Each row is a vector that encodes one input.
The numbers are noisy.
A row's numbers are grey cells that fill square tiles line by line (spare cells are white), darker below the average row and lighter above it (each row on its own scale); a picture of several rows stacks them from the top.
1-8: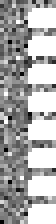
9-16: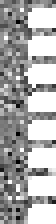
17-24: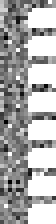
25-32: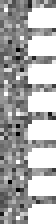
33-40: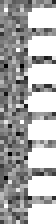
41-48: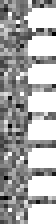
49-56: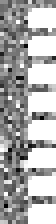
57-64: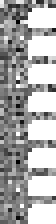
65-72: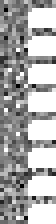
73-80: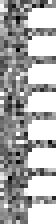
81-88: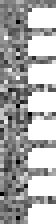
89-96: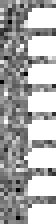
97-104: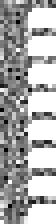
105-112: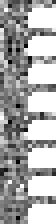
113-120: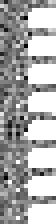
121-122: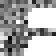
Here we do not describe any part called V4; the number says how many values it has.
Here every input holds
a value of V4, together with either a node of an 8-node tree, or three true/false values.
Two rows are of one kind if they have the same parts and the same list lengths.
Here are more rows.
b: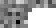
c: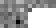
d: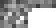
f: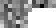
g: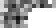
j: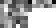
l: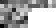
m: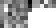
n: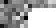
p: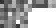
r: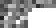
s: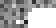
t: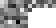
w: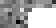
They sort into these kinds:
b, c, g, j, l, m, n, t, w
d, f, p, r, s

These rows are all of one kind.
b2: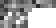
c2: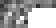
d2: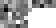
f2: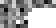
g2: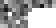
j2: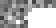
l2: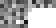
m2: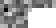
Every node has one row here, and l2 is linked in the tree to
f2 and j2.
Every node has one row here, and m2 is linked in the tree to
g2.
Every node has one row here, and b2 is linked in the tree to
c2 and d2.
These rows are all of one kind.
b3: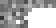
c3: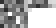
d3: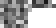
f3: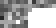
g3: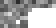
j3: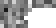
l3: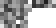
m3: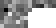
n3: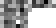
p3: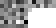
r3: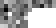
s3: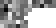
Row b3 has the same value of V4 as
f3, g3 and p3.
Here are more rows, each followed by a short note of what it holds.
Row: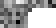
three true/false values and a value of V4
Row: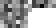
a node of an 8-node tree and a value of V4
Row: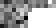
three true/false values and a value of V4
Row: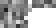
a node of an 8-node tree and a value of V4
